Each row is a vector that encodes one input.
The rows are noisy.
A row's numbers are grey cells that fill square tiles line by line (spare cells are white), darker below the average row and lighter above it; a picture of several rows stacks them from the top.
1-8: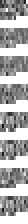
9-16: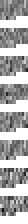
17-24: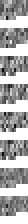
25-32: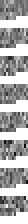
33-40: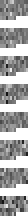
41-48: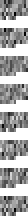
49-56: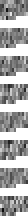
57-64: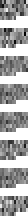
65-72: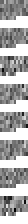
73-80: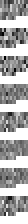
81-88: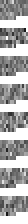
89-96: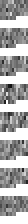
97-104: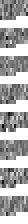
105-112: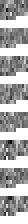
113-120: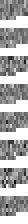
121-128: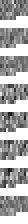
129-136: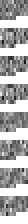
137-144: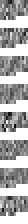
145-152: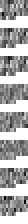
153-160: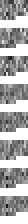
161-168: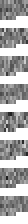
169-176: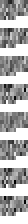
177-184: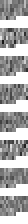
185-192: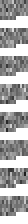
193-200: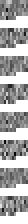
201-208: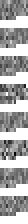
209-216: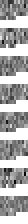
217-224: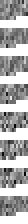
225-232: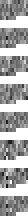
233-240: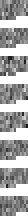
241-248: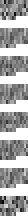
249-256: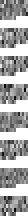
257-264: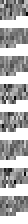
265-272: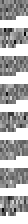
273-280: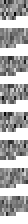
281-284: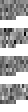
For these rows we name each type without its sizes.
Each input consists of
either a node of a tree, or a list of points on a line.
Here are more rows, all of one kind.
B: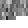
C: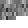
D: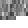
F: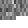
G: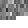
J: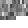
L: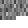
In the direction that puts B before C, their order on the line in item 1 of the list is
J, D, B, C, L, F, G.
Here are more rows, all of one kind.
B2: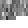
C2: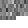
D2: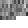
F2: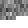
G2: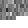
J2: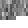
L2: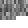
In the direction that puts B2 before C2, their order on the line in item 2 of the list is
B2, J2, C2, G2, D2, F2, L2.
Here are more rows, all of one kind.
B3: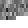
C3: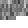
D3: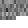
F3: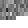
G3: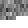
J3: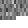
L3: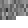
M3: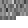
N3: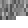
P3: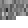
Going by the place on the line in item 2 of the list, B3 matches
F3, J3, L3 and N3.
